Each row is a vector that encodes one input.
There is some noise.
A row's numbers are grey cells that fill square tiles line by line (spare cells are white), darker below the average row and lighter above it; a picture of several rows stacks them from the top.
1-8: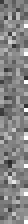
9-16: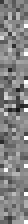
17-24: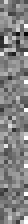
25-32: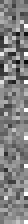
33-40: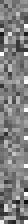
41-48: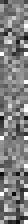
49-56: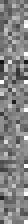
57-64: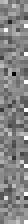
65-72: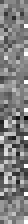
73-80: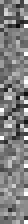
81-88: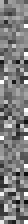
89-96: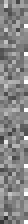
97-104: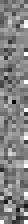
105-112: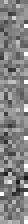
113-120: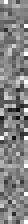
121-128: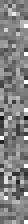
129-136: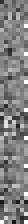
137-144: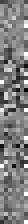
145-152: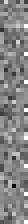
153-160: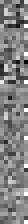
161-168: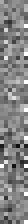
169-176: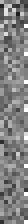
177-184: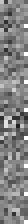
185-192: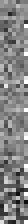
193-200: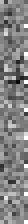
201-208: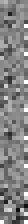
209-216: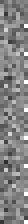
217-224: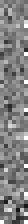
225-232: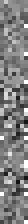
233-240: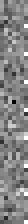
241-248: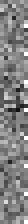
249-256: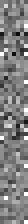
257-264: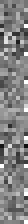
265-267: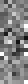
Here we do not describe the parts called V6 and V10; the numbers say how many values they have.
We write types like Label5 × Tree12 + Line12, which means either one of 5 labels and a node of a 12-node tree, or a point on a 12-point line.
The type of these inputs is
Label4 × (Line7 + V10) + V6.
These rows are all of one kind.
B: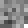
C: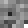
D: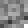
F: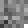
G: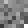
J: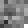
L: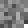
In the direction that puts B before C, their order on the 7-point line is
G, D, F, J, B, L, C.
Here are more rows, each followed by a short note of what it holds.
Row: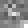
one of 4 labels and a value of V10
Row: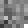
one of 4 labels and a point on a 7-point line
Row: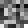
a value of V6
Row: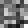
a value of V6
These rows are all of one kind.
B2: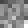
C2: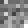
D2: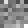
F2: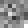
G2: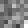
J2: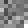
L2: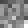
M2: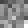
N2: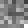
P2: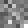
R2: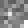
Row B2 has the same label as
F2, L2, M2 and R2.
